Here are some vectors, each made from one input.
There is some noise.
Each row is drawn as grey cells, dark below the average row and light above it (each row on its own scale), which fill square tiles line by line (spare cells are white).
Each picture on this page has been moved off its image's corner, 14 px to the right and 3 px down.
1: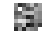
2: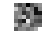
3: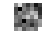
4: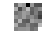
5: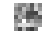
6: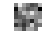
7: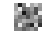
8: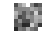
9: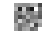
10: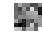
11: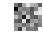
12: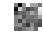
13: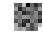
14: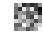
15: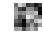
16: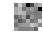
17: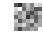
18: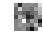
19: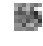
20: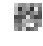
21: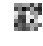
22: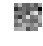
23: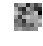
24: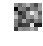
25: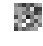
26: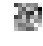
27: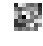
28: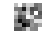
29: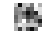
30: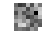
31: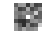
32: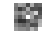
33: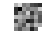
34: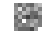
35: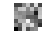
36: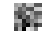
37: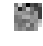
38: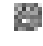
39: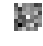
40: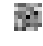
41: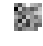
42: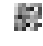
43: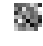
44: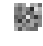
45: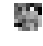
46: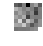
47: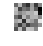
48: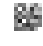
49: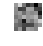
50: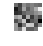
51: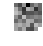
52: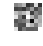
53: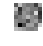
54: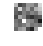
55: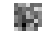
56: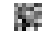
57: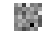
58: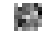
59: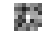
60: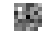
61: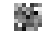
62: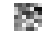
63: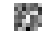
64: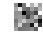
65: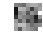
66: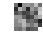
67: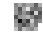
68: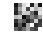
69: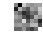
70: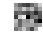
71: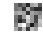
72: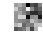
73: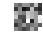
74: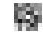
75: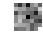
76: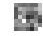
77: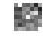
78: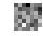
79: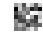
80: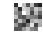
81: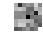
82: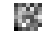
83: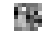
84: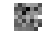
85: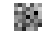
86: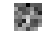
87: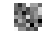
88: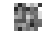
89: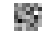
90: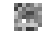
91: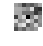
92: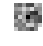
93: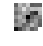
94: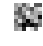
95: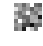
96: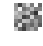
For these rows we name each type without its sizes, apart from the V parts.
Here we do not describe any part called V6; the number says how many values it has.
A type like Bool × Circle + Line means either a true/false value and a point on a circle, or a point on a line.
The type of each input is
(Label + Tree) × V6.
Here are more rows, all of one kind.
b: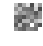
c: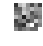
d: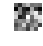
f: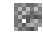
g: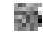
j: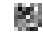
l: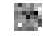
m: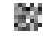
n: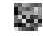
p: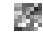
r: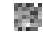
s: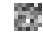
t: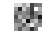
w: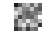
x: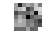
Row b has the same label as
j, m, t and x.
